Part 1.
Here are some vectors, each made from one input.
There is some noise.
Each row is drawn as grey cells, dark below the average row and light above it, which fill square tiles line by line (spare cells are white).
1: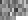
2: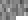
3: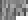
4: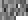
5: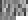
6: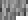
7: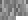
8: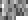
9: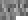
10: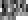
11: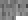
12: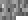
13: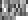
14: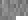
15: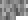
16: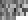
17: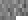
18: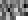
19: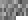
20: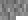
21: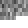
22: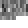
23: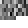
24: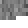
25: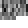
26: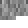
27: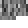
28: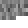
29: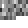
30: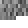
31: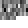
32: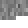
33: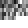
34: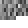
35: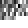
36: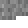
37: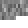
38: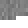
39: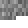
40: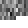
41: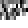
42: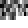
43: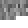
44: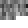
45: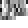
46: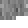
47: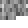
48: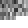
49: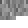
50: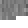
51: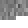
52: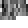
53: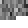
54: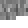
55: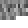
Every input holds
either a fixed value, or one of 7 labels and a true/false value.
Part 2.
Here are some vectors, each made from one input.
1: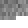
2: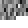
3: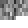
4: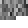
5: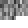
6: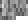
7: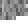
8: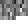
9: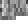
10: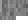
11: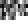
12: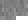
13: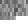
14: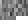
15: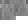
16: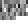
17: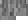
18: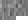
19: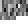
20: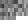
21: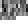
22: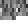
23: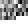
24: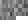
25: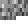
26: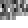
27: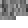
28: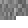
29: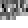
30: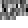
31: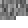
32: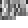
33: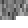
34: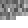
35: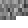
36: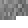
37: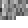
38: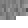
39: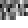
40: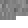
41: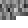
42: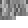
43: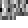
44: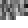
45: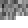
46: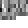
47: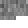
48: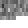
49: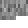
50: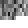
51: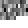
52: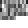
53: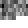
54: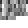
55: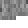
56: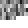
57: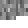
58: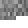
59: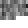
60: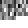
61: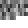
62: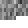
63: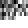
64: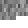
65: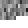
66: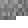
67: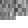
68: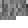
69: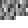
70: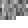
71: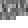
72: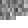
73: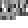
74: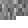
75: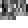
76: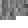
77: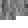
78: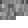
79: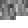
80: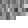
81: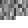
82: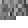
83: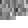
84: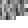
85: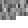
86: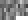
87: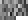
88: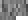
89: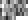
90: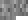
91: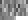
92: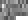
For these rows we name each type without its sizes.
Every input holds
either a label, or four true/false values.
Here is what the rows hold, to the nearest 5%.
About 15% of them hold a label. The rest hold four true/false values.
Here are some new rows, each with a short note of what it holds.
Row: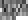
a label
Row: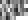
four true/false values
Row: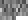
a label
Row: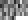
a label
